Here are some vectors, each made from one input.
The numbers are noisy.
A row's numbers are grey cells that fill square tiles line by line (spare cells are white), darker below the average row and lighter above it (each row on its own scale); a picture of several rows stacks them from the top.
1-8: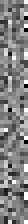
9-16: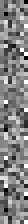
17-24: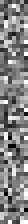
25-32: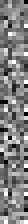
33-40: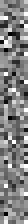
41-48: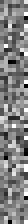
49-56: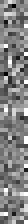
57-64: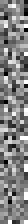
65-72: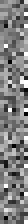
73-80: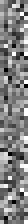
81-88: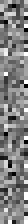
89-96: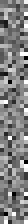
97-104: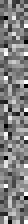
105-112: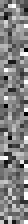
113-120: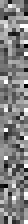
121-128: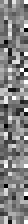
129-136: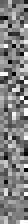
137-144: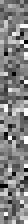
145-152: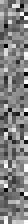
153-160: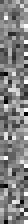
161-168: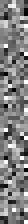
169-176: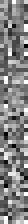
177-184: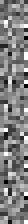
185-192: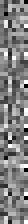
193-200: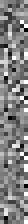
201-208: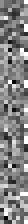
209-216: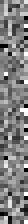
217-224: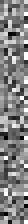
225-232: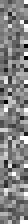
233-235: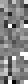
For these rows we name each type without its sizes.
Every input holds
a list of points on a circle.
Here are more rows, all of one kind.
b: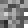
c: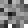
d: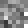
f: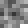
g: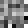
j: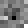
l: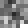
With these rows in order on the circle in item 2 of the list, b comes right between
c and d.
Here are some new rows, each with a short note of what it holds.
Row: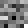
a list of two items
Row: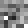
a list of two items
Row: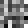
a list of two items
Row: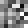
the empty list
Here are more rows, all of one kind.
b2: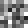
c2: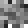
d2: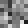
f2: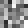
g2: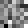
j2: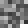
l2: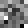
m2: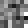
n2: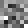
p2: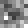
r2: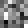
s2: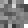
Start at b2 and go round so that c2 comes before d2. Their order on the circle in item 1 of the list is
b2, g2, f2, s2, c2, j2, d2, p2, l2, n2, r2, m2.
